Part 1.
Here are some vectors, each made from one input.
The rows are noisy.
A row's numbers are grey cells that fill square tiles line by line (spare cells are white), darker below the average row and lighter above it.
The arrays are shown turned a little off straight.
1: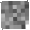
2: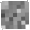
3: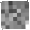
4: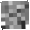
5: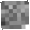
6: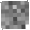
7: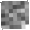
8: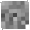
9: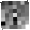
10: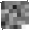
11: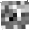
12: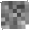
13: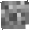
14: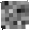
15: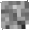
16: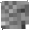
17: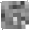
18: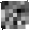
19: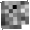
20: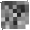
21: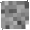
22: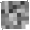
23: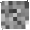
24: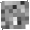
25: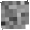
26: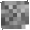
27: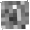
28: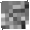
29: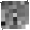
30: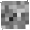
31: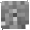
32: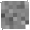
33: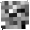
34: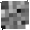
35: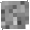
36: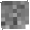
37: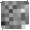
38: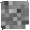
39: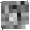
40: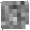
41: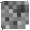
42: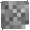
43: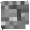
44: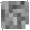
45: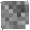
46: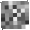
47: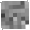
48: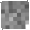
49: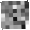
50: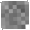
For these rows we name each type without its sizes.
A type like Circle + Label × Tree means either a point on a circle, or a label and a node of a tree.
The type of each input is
Line.
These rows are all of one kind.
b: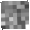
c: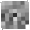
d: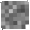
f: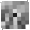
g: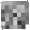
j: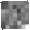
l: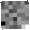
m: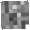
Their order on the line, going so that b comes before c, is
b, g, f, c, d, m, j, l.
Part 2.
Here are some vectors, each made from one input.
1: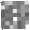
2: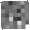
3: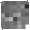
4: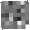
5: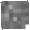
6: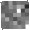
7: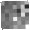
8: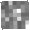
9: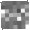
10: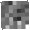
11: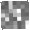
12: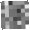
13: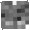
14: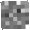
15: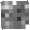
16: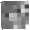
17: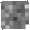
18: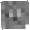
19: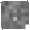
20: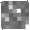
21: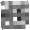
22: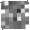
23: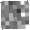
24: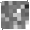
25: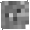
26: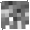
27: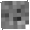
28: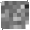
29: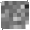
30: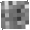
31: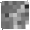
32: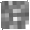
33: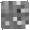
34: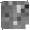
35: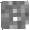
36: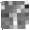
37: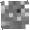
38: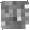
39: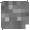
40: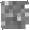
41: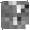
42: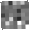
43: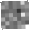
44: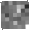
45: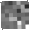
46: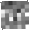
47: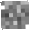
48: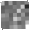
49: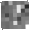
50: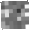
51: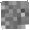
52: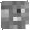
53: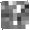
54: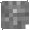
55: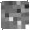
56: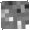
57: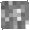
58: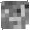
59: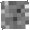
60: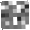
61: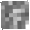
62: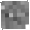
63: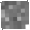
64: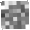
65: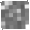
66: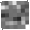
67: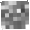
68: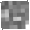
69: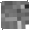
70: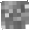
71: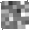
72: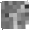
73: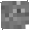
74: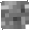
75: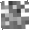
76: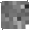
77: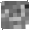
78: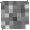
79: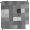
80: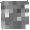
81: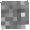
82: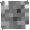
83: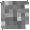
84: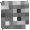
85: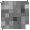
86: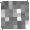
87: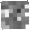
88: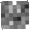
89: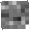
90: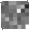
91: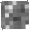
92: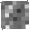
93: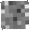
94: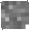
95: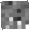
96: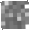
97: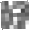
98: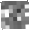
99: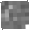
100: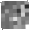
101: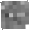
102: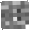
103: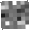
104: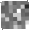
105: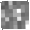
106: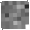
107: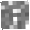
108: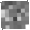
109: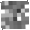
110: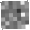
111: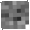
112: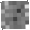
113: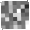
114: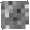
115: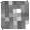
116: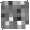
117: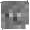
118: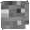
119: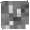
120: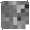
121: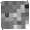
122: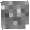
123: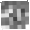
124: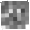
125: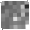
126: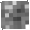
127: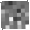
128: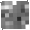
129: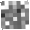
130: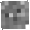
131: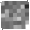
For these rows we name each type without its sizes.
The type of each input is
Bool × Bool × Bool × Bool.
